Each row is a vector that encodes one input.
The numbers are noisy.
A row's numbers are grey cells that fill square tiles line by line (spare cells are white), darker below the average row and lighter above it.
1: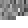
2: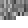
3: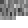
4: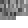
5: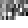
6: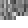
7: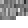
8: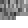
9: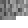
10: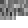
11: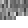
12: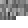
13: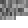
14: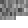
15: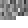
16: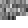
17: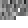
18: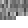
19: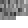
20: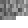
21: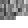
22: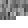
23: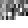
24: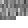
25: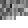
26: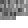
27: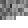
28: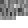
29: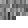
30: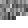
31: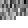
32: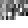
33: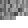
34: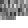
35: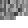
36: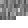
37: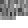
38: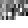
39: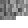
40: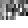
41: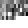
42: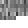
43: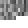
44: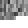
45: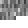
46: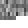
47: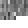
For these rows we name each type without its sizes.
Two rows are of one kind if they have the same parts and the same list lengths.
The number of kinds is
3.
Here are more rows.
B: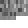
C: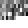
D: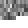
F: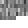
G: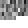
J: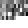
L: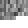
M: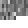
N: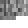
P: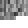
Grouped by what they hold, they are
B, L, N, P
C, J
D, F, G, M

